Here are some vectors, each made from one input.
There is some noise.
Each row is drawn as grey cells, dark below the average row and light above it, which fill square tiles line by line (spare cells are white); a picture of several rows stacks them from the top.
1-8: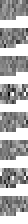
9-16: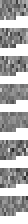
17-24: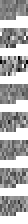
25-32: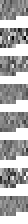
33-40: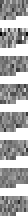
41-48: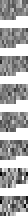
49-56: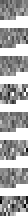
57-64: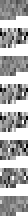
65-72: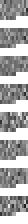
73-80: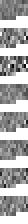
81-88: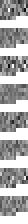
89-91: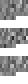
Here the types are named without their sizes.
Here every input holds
a list of points on a line.
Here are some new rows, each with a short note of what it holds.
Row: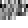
the empty list
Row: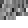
a list of one item
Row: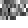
a list of two items
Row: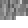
a list of one item
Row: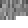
a list of one item
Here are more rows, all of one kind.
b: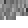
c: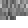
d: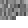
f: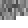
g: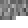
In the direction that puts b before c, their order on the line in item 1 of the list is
f, b, g, c, d.
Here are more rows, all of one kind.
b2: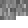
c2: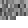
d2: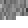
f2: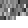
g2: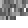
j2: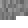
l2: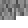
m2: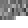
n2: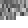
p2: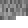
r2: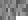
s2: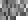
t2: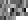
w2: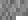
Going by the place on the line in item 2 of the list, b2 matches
f2, g2 and l2.
